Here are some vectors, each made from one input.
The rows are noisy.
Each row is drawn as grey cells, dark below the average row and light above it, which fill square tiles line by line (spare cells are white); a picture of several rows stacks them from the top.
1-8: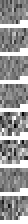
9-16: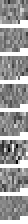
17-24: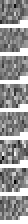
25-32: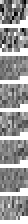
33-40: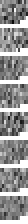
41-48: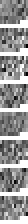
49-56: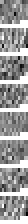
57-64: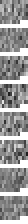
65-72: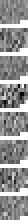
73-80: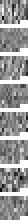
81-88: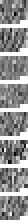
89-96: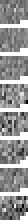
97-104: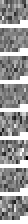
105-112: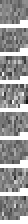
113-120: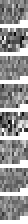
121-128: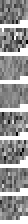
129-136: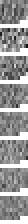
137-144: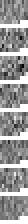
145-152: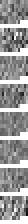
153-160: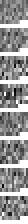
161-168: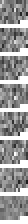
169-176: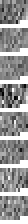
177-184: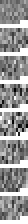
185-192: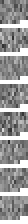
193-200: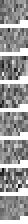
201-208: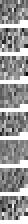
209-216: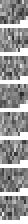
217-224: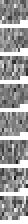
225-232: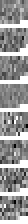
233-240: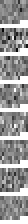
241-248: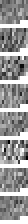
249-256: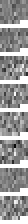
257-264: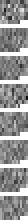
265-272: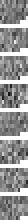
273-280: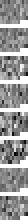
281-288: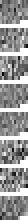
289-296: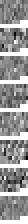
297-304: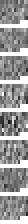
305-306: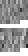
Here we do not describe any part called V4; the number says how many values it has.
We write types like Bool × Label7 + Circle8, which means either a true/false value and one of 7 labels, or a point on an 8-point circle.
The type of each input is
List2(Circle5 × V4).
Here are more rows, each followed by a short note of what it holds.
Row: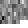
a list of two items
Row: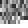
the empty list
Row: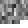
a list of two items
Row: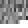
a list of one item
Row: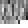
a list of one item
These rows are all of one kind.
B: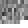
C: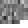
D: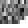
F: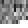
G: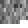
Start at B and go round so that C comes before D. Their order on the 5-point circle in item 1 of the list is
B, G, F, C, D.
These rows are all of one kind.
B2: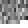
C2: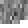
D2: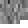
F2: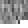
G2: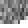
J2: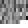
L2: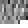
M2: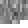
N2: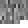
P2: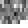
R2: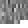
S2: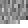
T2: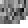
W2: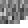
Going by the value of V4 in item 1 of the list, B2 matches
C2, G2, S2 and W2.
